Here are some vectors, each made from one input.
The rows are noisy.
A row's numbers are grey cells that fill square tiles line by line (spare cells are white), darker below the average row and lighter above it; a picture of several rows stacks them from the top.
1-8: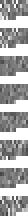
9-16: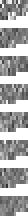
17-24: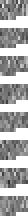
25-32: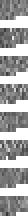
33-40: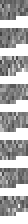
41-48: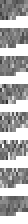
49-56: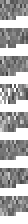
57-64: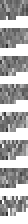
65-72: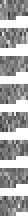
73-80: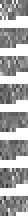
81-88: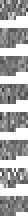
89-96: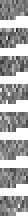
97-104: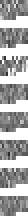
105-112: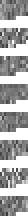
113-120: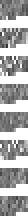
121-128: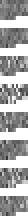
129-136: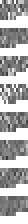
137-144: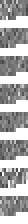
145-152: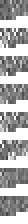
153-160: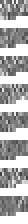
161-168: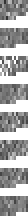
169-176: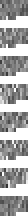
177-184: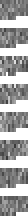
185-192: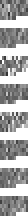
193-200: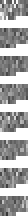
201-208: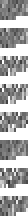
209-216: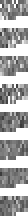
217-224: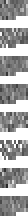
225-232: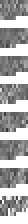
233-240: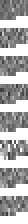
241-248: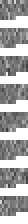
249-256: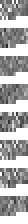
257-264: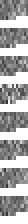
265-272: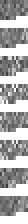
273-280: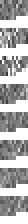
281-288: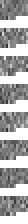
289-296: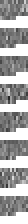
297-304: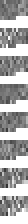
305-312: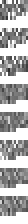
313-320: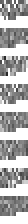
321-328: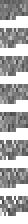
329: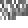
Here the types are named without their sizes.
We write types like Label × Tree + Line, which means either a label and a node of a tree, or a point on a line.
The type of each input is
Line × Line.
